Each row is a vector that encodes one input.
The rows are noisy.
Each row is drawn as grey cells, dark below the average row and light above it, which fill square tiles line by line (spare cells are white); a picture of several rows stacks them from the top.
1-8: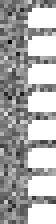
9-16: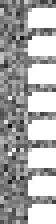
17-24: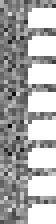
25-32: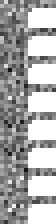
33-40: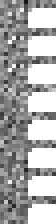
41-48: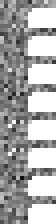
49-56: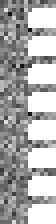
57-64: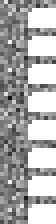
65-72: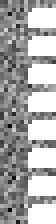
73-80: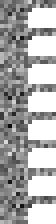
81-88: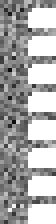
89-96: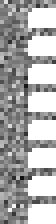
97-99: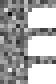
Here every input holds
a true/false value, together with either a fixed value, or a node of a 13-node tree.
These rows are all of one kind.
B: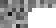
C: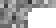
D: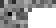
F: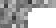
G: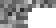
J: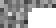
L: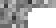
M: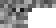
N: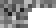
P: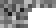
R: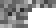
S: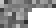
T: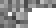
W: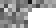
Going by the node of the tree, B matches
C, F and L.
